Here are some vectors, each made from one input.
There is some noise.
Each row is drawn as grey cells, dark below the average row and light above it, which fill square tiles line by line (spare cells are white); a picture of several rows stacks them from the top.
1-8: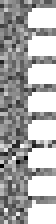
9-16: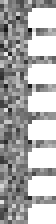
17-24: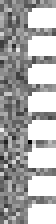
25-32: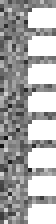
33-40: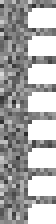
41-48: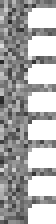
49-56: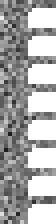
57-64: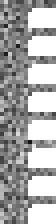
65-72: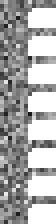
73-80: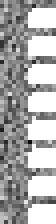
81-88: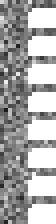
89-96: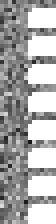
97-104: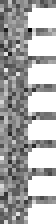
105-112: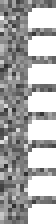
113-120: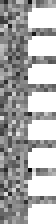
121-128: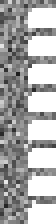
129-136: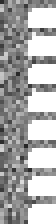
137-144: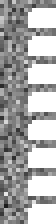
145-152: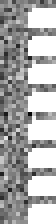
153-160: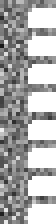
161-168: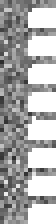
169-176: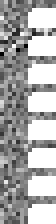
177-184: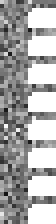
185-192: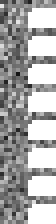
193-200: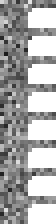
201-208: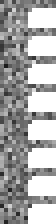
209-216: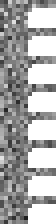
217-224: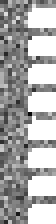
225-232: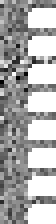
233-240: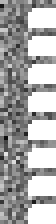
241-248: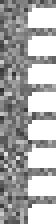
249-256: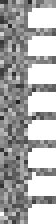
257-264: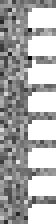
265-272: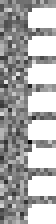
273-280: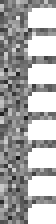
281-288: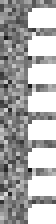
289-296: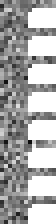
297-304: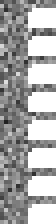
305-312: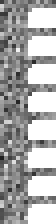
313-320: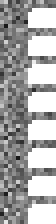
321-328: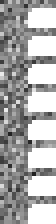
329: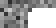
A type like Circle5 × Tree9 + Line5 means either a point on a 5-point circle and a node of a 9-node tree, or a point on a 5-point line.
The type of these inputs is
List2(Bool × (Line4 + Line6)).
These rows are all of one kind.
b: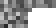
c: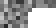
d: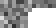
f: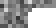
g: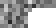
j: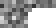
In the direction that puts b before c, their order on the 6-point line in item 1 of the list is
b, f, c, g, d, j.
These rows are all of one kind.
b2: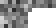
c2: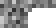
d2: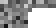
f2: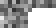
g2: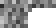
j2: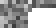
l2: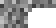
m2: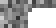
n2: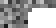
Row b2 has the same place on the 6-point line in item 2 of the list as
l2 and m2.
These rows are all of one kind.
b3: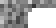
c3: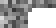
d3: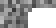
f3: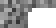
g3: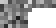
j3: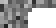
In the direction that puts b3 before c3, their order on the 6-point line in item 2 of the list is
d3, j3, f3, b3, g3, c3.
